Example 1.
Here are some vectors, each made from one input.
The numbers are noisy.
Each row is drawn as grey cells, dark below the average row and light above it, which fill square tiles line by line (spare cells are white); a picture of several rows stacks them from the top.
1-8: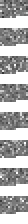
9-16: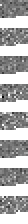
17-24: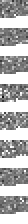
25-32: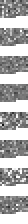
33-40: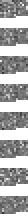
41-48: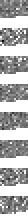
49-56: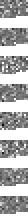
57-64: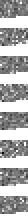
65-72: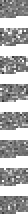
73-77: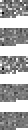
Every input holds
a point on a 7-point line.
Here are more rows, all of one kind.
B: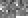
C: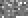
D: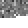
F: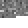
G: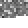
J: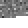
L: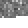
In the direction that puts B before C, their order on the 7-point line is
B, C, L, G, J, F, D.
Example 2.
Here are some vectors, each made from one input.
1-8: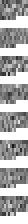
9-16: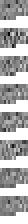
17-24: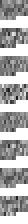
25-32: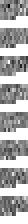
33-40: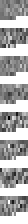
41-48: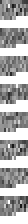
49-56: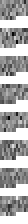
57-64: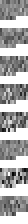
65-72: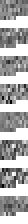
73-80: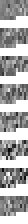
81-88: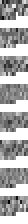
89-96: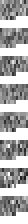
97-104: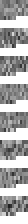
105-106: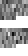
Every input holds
a point on a 16-point circle.
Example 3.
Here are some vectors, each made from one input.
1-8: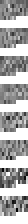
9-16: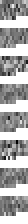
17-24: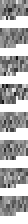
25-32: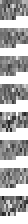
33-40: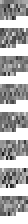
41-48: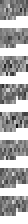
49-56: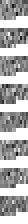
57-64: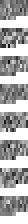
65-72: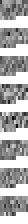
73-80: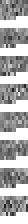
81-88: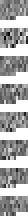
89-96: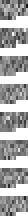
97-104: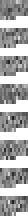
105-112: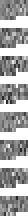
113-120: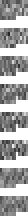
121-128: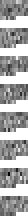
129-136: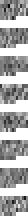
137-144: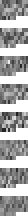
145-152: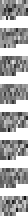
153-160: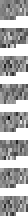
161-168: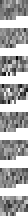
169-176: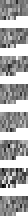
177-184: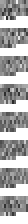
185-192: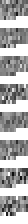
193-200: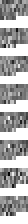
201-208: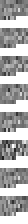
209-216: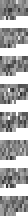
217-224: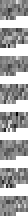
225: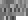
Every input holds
a point on a 16-point circle.
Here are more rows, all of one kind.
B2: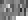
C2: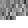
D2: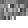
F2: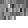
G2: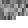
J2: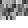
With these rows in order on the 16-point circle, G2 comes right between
C2 and D2.
